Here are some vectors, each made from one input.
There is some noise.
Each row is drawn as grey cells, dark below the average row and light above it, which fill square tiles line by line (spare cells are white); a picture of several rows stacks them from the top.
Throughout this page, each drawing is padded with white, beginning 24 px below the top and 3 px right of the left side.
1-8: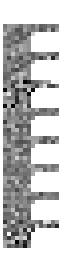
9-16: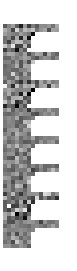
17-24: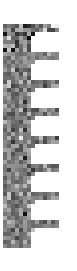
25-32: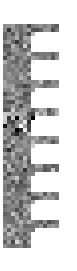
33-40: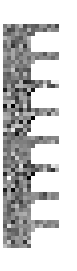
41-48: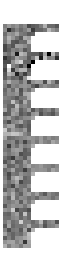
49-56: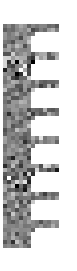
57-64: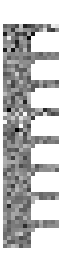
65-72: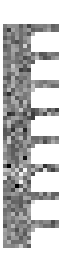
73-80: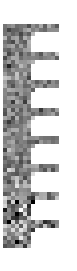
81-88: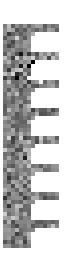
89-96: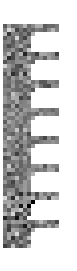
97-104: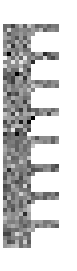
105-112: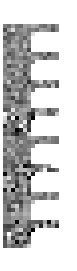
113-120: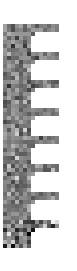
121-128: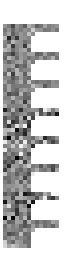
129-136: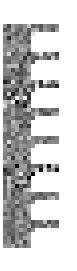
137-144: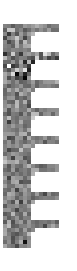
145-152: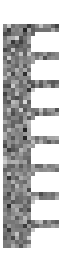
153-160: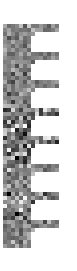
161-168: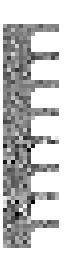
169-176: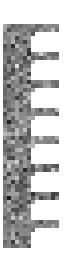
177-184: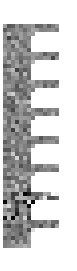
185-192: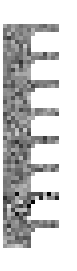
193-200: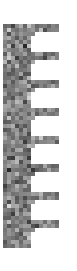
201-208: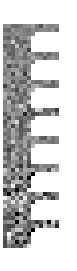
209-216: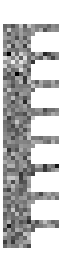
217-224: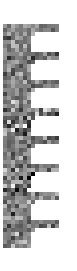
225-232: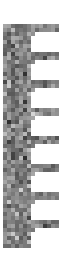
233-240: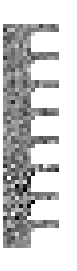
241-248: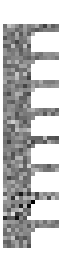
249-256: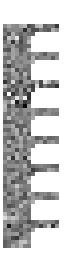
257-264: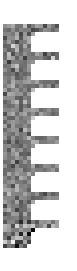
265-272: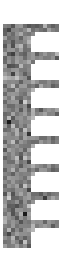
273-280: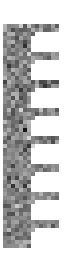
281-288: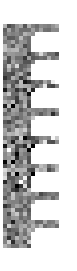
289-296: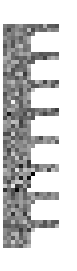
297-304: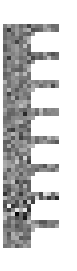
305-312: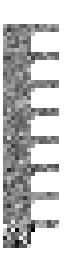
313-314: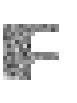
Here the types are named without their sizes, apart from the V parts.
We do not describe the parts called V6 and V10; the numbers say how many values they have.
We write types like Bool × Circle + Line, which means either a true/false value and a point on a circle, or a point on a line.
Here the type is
Line × (Line + V10) + V6.
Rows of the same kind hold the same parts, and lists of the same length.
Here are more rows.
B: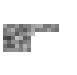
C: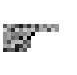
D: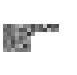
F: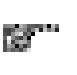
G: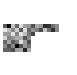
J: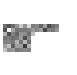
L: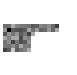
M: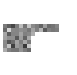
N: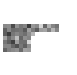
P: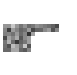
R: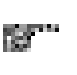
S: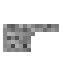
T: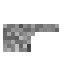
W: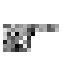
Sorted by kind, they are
B, L, N
C, F, G, R, W
D, J, M, P, S, T

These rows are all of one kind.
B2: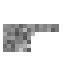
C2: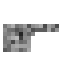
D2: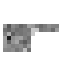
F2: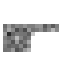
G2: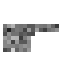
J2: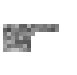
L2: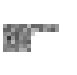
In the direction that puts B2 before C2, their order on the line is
J2, D2, L2, B2, F2, C2, G2.
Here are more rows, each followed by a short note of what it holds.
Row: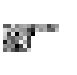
a value of V6
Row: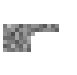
a point on each of two lines
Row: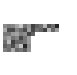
a point on each of two lines
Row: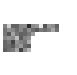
a point on a line and a value of V10
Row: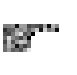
a value of V6
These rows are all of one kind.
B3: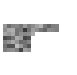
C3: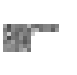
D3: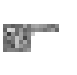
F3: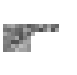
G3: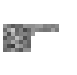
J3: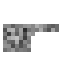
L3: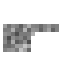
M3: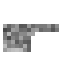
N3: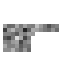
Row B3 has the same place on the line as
C3 and N3.
